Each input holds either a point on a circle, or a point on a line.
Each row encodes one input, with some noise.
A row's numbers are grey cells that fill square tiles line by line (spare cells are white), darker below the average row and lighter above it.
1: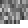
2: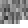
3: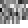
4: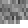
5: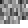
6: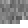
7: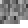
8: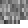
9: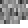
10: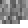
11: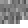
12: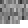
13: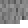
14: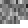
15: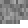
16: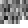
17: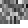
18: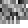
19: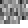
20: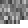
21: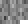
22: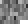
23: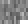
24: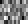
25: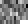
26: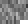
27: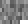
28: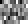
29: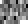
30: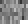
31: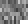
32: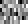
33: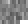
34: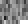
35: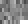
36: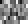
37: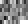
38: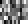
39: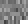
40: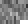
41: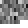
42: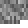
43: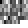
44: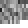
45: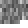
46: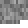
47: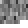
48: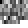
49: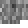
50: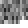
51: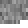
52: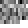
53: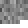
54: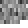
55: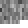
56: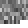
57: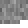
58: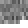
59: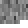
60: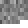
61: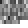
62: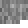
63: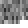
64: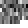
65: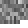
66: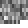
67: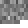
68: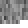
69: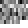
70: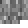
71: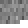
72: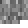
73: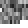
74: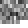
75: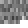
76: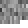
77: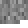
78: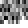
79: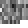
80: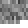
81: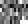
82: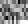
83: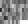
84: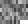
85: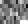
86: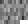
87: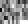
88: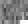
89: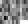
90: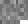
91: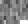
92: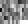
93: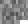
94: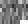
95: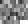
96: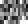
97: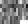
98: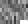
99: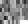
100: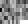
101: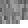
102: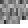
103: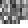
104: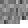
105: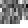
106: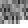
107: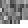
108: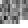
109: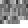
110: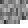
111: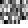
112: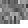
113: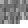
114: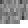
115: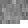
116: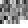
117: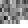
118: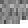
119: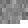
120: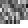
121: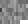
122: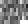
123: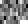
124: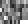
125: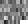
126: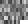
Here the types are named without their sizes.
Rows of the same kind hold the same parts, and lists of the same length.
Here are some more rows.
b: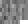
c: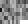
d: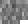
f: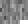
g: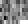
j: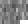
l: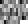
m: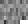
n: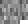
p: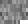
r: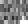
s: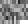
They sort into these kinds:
b, c, f, g, l, m, n, p
d, j, r, s

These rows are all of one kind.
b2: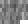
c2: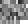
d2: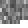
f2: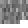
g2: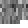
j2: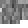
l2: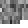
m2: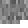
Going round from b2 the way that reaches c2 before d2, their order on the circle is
b2, l2, c2, m2, d2, j2, f2, g2.
